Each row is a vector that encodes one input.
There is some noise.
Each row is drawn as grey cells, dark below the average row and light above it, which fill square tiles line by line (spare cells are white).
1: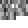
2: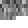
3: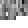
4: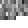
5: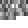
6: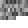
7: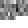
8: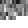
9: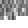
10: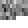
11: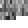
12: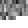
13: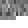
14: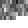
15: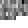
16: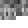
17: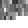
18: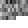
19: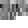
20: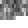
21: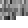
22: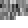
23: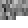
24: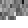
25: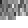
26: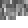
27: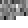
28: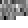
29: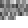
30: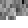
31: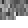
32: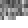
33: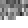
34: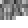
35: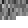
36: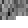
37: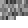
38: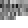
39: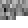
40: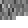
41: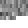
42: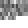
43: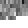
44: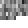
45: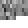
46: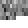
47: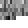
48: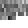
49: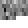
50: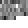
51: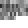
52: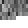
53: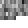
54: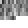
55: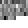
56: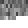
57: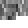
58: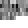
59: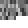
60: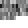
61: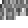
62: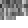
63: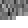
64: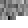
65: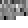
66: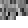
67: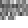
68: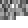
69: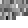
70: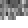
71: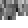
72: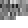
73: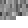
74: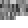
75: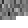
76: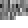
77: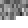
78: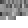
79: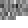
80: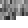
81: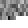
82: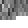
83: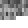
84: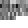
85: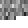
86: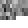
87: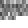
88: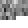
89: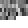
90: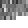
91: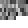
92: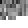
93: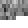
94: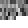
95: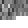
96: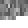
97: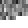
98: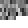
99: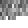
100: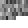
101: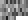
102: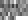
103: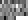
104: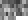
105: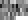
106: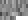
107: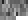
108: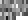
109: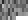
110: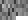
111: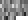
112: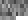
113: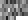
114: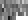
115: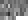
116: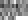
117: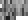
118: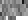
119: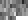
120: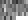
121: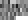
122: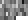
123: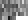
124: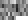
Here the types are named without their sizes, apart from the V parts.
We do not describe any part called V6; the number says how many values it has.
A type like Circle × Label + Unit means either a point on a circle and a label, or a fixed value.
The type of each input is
(Bool × V6 + Unit) × Label.
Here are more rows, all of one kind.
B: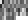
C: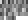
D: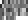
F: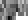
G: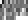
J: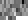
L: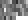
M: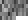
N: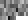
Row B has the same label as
C, D and G.
